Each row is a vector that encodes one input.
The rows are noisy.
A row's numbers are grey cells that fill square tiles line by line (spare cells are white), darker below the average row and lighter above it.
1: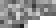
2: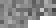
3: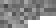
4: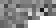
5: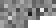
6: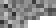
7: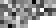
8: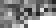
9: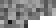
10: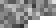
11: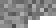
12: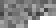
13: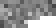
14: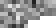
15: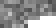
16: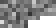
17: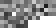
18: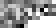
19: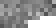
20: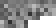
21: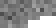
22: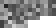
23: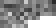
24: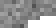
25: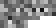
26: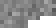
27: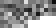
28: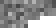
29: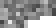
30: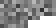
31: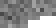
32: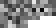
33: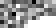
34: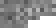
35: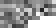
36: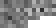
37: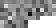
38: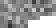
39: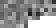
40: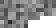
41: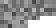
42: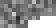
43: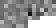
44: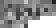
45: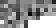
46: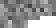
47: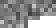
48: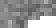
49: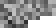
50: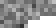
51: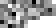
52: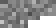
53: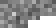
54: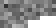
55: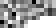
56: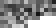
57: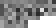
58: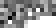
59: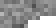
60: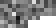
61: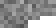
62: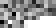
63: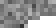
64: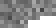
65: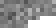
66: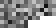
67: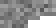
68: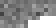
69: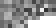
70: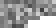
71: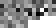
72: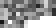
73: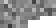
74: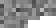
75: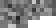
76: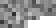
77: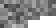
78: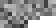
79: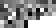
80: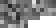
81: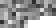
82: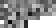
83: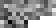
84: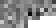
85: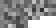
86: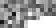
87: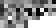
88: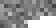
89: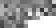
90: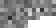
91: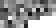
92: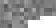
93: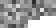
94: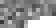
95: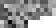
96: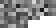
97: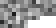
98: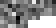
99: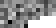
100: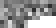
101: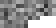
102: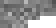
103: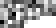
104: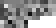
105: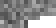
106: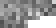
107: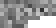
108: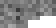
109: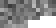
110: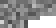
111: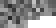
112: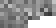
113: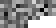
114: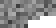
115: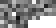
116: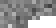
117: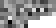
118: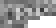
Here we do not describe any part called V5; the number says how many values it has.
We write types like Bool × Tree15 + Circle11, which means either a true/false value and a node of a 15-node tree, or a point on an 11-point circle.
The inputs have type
Bool × (Tree7 + V5) + Tree8.
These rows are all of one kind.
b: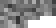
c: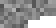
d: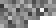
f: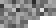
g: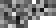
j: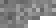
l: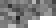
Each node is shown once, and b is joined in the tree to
g.
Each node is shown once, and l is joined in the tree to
d, f and g.
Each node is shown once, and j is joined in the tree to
d.
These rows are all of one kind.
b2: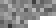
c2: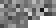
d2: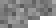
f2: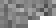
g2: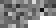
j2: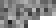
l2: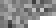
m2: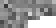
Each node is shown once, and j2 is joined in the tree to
g2.
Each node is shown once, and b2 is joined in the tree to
f2 and l2.
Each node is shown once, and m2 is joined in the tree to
c2 and f2.
